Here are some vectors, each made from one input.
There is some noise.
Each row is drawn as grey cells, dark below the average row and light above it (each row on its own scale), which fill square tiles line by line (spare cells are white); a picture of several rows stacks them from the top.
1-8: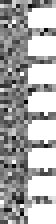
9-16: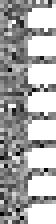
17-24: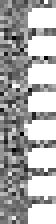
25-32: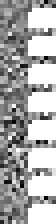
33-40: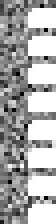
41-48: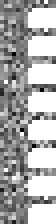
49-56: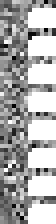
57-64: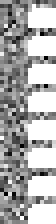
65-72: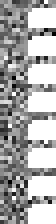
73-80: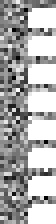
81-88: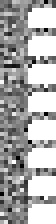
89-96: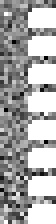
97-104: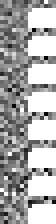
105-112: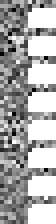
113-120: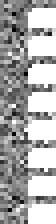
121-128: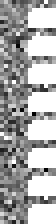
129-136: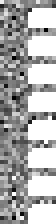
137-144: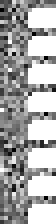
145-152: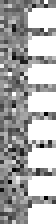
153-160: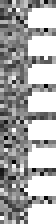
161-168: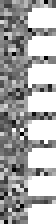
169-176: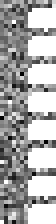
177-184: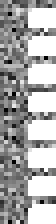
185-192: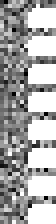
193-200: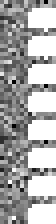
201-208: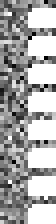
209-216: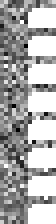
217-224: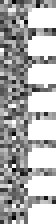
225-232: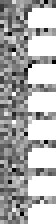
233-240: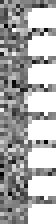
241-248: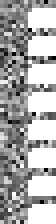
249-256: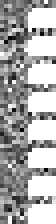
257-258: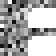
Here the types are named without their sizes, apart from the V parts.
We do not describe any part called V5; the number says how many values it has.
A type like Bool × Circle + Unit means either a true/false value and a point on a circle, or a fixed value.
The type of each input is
((Bool × Bool × Bool + Unit) × Tree + Label × Line) × V5.
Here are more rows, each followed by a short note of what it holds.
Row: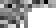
a label, a point on a line and a value of V5
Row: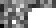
a node of a tree and a value of V5
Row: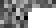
a node of a tree, three true/false values and a value of V5
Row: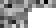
a label, a point on a line and a value of V5
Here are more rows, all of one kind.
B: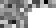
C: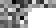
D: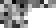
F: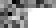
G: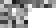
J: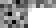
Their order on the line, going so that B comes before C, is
J, B, F, C, D, G.
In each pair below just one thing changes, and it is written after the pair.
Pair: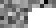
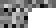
the value of V5
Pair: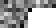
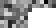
the node of the tree
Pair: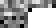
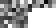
the value of V5
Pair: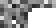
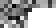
the node of the tree
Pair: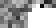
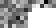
the node of the tree
